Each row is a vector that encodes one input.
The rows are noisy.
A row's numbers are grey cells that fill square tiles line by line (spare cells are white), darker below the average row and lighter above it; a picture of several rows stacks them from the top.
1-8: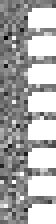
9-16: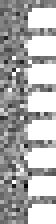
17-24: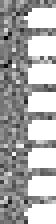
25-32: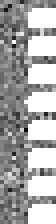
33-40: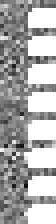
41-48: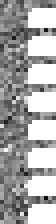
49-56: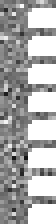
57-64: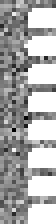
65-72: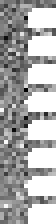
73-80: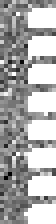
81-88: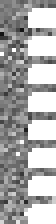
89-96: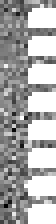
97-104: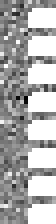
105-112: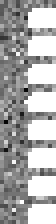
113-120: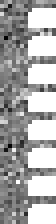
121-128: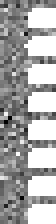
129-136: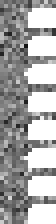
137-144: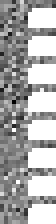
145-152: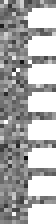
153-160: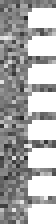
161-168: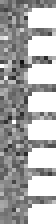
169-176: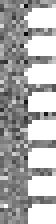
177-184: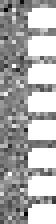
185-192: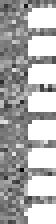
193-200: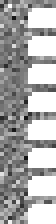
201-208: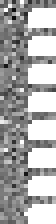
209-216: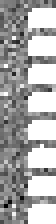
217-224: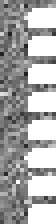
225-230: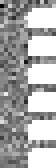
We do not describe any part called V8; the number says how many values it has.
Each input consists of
a true/false value, together with either a node of a 16-node tree, or a value of V8.
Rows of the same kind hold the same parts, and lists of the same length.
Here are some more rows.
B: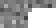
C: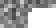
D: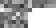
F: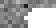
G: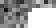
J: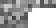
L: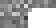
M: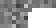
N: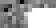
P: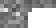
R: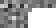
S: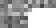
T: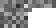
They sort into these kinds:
B, G, J, L, M, N, R, S, T
C, D, F, P

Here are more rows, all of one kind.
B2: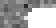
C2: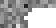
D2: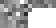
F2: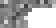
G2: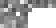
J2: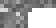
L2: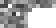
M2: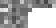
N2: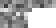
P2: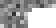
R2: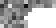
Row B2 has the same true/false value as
C2, F2 and R2.
